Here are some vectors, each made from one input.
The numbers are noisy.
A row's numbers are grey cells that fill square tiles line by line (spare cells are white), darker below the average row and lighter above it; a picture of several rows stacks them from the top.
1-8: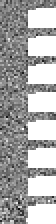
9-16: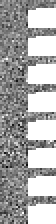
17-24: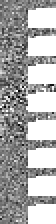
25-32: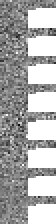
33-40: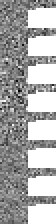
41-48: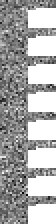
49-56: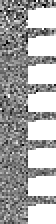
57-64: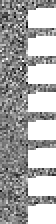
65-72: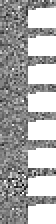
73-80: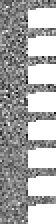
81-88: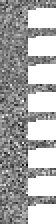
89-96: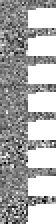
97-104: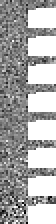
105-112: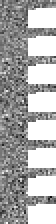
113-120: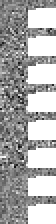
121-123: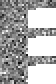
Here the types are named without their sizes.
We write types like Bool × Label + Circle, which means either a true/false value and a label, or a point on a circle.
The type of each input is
Line × List(Circle).
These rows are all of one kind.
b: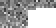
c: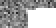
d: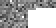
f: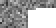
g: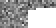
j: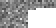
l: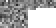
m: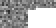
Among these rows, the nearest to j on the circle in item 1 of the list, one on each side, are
b and g.
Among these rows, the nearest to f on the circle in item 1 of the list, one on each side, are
d and m.
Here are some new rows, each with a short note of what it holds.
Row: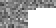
a point on a line, together with a list of one item
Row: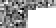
a point on a line, together with the empty list
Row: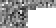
a point on a line, together with the empty list
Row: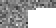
a point on a line, together with a list of one item
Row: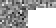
a point on a line, together with the empty list
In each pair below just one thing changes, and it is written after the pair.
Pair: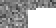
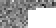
the place on the circle in item 1 of the list
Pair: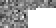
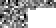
the place on the circle in item 1 of the list
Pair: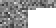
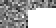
the place on the circle in item 1 of the list
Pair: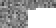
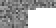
the place on the line
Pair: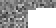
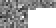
the place on the circle in item 1 of the list
